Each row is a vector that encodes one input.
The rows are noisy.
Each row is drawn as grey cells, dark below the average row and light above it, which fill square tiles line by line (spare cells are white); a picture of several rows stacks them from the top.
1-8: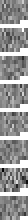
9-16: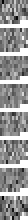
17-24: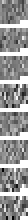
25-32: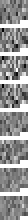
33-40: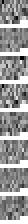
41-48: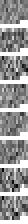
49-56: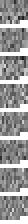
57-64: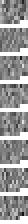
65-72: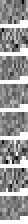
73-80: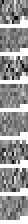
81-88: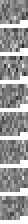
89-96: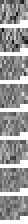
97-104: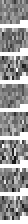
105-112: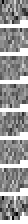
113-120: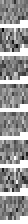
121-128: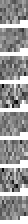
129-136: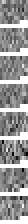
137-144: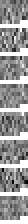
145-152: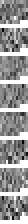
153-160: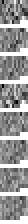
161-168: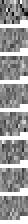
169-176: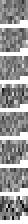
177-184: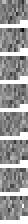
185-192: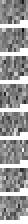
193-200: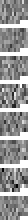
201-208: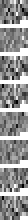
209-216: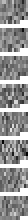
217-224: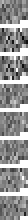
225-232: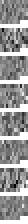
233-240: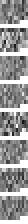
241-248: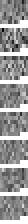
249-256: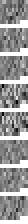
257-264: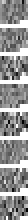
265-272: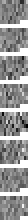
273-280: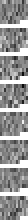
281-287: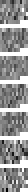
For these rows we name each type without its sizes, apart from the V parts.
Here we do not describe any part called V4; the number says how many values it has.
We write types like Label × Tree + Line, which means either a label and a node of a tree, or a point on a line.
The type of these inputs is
List(Label × Line) + V4 × V4.
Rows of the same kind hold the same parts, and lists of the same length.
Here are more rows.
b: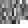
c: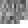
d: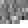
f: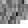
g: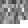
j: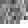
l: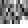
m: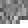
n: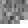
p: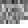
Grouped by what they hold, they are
b
c, f, n
d, g, j, m, p
l

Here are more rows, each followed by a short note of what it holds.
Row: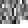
the empty list
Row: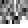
two values of V4
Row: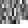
the empty list
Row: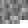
a list of two items
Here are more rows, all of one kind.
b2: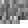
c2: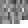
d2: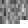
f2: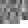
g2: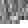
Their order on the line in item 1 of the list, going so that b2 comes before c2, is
b2, g2, c2, f2, d2.
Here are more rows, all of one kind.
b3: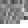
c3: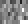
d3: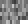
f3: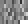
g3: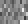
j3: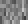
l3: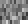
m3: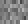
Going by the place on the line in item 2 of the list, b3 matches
g3 and l3.
